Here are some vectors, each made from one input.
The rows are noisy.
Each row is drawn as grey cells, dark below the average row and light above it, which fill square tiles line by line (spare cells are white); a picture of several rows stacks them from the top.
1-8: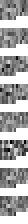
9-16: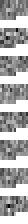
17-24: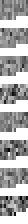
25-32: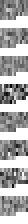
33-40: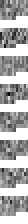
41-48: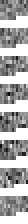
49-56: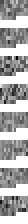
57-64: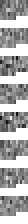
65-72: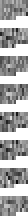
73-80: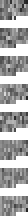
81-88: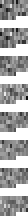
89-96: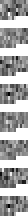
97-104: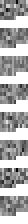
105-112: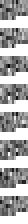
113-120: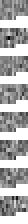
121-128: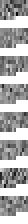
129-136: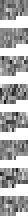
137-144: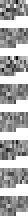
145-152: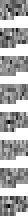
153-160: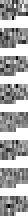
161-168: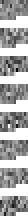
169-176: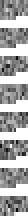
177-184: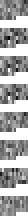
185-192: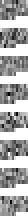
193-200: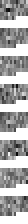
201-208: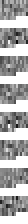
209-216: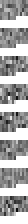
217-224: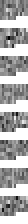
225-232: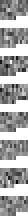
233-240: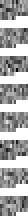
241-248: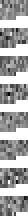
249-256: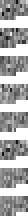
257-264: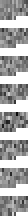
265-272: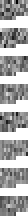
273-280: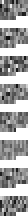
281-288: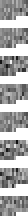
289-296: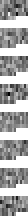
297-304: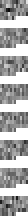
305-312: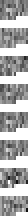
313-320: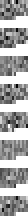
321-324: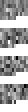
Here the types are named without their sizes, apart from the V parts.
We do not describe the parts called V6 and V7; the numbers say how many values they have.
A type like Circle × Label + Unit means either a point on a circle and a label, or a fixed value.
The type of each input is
Bool × Circle × Circle × V6 × V7 + Tree + Unit.
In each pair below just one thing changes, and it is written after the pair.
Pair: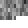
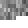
the value of V6
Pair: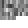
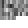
the true/false value
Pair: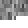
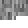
the true/false value
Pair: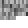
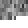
the place on one of the two circles
